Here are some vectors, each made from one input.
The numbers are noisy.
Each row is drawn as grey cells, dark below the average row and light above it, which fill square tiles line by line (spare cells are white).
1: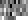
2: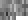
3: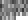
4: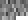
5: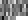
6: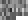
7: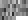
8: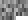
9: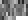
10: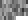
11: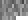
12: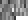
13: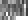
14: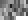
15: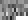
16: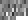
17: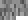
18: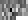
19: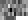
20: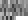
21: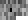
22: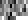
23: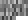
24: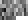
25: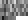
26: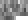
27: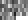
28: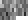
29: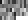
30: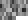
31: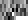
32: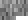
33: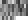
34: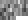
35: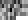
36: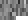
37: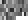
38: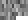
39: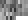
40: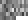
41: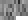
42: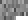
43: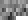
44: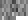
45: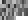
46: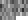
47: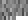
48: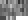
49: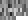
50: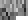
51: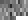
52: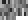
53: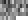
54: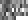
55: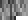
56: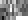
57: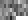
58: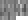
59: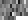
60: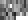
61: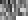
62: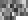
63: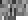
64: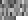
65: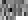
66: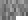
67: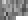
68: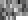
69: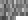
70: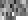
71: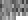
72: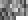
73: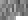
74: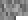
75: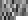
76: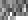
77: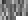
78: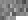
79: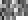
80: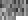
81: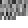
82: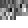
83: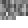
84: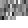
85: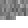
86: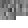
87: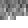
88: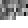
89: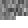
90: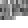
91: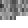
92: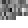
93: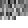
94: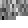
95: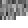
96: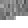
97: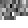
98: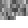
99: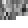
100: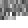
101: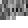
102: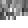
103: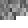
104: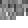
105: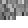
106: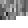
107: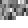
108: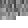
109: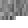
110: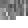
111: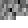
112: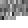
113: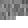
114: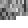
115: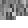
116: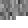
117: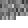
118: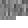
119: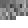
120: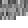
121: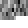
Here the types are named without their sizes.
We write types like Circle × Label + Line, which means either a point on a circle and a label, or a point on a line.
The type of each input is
(Bool × Bool × Bool + Line) × Line.
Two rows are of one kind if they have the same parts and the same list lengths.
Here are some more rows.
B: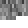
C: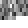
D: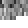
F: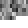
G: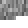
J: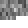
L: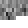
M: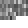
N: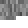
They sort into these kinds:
B, C, D, G, J, L, M, N
F

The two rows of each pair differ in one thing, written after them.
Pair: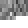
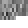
the place on the line
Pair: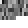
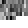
one of the three true/false values
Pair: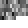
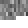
the place on the line
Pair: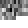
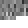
one of the three true/false values
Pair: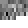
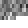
one of the three true/false values
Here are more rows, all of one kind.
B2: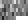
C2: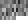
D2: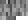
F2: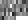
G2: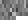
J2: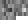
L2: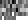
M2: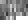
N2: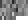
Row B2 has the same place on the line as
C2, J2 and M2.
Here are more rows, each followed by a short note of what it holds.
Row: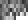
a point on a line and three true/false values
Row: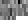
a point on a line and three true/false values
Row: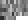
a point on each of two lines
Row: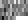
a point on each of two lines
